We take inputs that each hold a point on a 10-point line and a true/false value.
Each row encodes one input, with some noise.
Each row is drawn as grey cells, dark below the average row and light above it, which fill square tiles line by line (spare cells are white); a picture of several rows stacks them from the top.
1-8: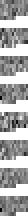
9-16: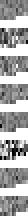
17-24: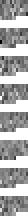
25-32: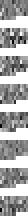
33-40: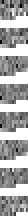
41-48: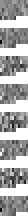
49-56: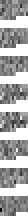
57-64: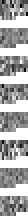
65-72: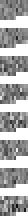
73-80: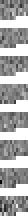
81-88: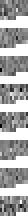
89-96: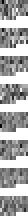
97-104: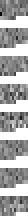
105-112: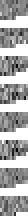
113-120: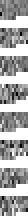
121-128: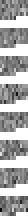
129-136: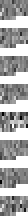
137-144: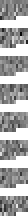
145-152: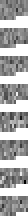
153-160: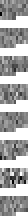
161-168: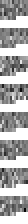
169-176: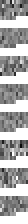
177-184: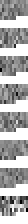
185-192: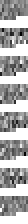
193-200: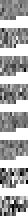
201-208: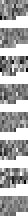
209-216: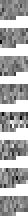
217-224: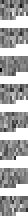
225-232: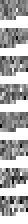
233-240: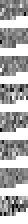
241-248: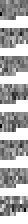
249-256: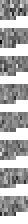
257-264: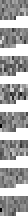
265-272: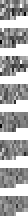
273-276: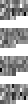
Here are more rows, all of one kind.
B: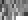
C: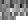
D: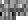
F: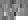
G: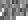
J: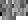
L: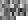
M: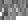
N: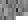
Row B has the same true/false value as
G, L and M.
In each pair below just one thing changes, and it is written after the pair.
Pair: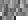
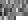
the place on the 10-point line
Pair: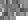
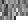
the place on the 10-point line
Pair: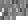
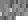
the true/false value
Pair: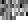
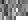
the true/false value
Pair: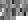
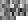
the place on the 10-point line
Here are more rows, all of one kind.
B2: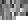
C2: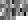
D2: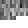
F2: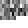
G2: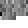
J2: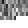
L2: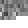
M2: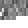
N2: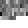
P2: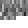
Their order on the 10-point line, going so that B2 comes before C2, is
P2, B2, C2, M2, L2, D2, J2, F2, N2, G2.
